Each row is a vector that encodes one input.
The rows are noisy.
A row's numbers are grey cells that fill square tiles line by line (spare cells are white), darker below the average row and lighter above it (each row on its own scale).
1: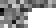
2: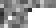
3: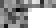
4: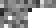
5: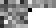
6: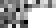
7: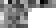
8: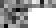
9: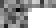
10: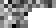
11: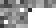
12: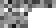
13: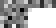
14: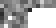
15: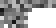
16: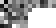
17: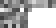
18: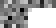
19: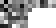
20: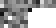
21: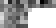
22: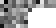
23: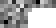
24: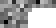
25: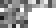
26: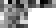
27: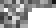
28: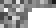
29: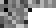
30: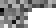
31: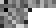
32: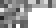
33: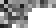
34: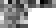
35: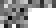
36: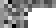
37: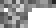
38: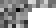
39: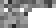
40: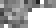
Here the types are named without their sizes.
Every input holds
a label, together with either a point on a circle, or a fixed value.
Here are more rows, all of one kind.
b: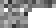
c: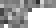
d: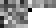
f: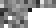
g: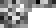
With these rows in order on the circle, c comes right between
f and g.
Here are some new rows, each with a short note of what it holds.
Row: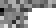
a label
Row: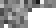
a point on a circle and a label
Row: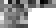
a label
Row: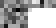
a label
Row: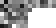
a label
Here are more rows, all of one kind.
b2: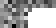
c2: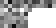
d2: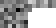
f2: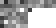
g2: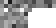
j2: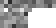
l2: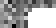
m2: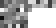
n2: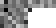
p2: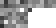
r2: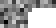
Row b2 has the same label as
c2, g2, j2 and l2.
